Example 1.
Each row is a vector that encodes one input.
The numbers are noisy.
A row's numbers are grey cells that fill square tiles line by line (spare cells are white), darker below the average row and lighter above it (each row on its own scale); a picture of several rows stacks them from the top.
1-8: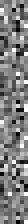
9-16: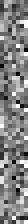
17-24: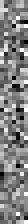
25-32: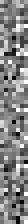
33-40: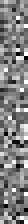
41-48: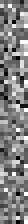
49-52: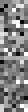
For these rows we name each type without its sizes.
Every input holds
either a fixed value, or three true/false values.
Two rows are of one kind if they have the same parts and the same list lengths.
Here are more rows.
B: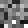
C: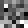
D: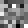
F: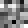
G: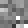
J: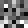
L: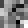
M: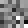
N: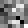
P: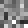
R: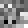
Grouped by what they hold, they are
B, C, D, G, J, L, M, N, P
F, R

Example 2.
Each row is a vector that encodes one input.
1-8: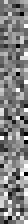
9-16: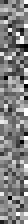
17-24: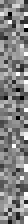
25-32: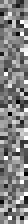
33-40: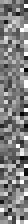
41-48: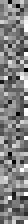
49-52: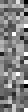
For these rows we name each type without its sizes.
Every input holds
four true/false values.
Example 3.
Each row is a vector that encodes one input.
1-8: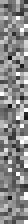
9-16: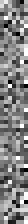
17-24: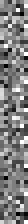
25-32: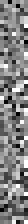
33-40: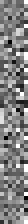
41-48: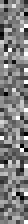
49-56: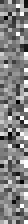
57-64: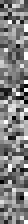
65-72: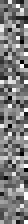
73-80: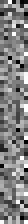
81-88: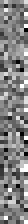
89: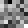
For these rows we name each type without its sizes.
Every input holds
four true/false values.
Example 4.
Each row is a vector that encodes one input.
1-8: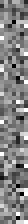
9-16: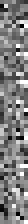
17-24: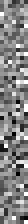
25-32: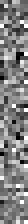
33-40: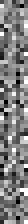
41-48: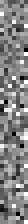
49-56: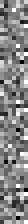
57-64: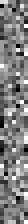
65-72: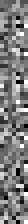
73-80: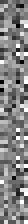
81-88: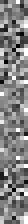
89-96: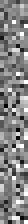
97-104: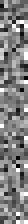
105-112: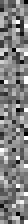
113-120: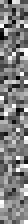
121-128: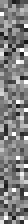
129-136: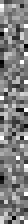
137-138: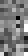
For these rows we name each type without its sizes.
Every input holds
either a fixed value, or four true/false values.
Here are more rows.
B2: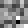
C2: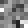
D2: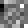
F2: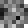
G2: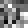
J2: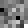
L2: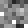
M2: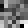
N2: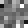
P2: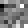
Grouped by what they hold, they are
B2, C2, D2, F2, J2, L2, M2, N2, P2
G2

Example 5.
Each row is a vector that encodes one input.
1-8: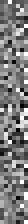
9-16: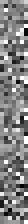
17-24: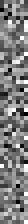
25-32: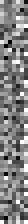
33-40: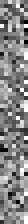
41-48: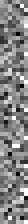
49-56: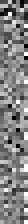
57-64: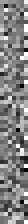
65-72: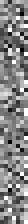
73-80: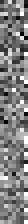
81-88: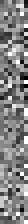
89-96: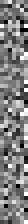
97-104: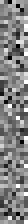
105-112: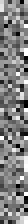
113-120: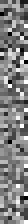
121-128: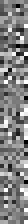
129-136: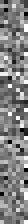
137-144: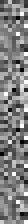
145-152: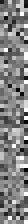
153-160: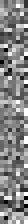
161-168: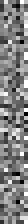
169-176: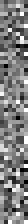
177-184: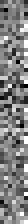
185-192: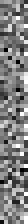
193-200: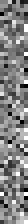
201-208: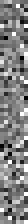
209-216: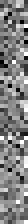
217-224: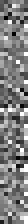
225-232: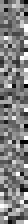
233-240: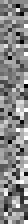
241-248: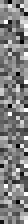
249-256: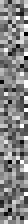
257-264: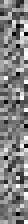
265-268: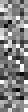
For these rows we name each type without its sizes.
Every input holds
four true/false values.
